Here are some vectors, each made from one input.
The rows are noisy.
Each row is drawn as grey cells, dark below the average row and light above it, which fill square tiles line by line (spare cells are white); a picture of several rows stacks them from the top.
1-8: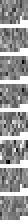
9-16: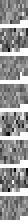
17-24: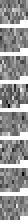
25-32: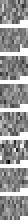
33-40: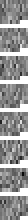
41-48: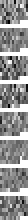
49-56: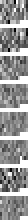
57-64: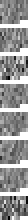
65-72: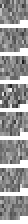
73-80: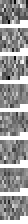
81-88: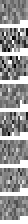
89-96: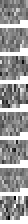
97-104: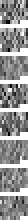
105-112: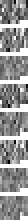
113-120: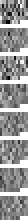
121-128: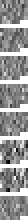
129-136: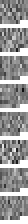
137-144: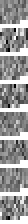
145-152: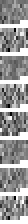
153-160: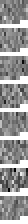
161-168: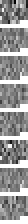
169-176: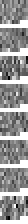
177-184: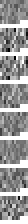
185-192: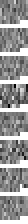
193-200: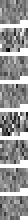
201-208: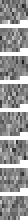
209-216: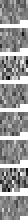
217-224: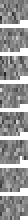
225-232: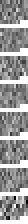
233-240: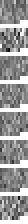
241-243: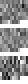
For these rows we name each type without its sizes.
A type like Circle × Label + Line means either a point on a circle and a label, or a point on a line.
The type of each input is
Bool × Bool × Bool × Bool × Label × Tree + List(Line).
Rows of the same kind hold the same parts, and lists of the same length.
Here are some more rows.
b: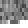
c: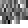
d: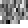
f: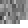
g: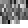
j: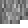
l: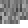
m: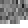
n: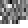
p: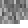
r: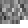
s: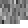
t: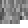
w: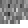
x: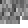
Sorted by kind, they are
b, f, j, l, m, p, r, s, t, w, x
c, g
d
n

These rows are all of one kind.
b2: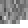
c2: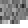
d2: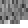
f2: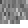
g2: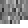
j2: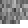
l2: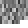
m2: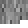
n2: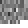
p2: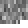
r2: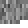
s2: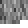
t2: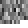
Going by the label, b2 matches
l2 and p2.
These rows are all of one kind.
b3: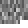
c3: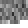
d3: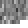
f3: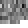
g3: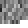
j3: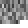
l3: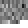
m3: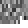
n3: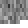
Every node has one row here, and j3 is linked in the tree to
c3.
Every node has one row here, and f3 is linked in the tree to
b3, l3 and m3.
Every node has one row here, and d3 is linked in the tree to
g3, l3 and n3.
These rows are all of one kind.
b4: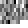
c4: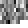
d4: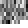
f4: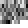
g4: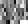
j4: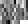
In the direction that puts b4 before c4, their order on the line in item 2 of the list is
f4, d4, g4, j4, b4, c4.
